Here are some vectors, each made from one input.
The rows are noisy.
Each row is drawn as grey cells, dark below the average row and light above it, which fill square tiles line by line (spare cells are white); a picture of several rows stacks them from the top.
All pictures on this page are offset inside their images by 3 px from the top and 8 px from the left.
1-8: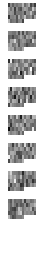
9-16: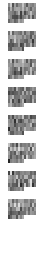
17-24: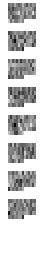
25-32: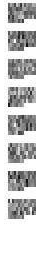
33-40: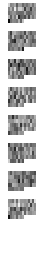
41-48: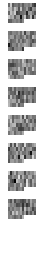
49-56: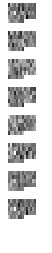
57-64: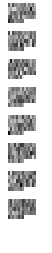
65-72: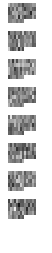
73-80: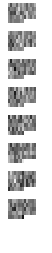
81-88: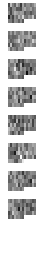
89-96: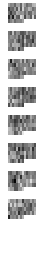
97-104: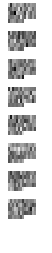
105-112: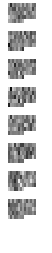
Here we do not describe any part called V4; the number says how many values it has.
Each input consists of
three true/false values, together with either a point on an 8-point line, or a value of V4.
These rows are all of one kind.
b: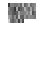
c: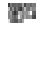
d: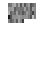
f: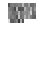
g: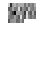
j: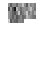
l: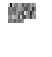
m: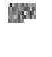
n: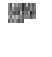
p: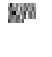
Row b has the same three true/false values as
c and f.
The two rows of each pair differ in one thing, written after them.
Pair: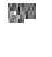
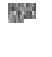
one of the three true/false values
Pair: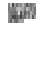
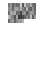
one of the three true/false values
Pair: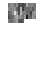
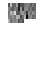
one of the three true/false values
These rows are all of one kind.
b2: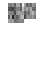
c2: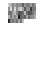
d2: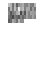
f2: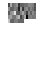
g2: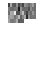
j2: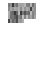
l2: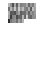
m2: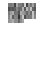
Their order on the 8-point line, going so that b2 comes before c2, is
m2, b2, g2, f2, d2, c2, l2, j2.
